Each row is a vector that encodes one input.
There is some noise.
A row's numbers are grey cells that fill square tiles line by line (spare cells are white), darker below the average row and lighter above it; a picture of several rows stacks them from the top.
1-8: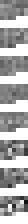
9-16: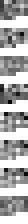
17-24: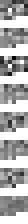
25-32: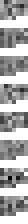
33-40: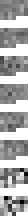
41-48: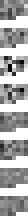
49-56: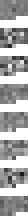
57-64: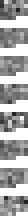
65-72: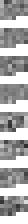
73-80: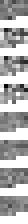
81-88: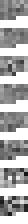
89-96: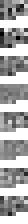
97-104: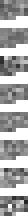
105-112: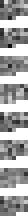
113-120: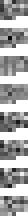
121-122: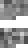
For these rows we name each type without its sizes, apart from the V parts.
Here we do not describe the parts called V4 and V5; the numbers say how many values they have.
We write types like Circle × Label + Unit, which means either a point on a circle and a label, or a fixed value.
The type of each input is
Bool × (Line + V4) + V5.
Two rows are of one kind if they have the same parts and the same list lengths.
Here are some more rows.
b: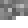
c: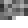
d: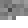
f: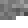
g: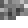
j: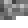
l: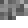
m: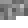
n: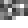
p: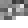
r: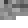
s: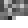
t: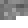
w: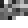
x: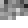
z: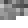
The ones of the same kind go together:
b, d, g, j, m, n, p, w
c, r, t, x
f, l, s, z

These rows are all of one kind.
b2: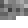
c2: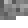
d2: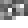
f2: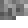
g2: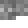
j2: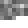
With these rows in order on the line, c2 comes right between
b2 and f2.
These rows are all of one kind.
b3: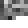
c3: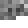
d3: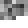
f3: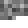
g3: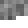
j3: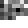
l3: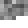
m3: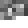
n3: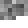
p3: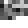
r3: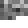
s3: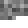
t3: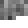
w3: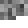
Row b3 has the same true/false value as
g3, t3 and w3.
